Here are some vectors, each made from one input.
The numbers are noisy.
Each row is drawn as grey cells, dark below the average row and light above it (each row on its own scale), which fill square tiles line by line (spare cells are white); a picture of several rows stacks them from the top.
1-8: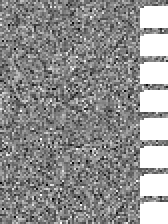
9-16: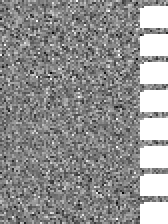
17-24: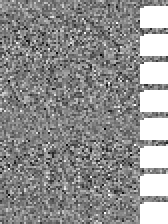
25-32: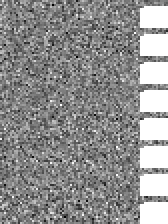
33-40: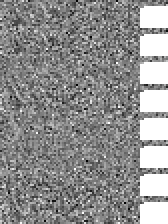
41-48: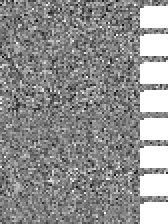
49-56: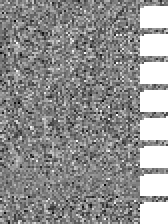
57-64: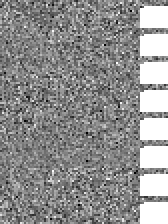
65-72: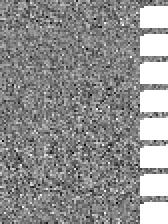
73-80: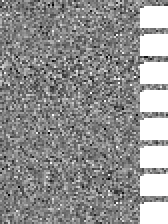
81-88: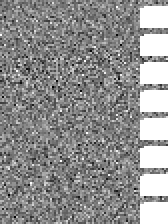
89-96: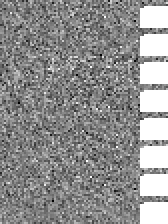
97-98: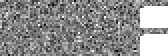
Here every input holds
a list of up to three points on a 6-point line.
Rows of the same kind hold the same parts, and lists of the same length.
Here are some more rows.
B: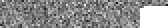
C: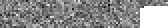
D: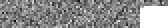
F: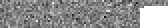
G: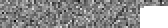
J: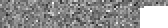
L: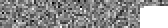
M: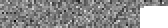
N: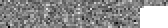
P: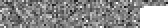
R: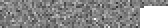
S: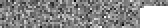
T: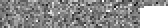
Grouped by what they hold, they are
B, P, S
C, N, R
D, G, L, M
F, J, T

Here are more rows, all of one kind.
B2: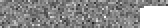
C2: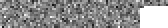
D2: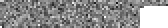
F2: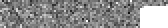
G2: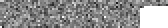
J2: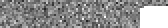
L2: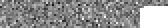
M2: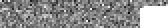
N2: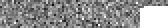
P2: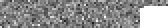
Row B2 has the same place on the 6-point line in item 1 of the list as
J2, L2, N2 and P2.
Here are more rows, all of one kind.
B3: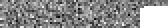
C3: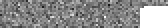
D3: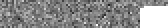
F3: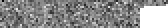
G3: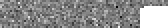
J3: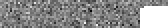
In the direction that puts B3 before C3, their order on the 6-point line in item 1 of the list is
F3, D3, J3, G3, B3, C3.
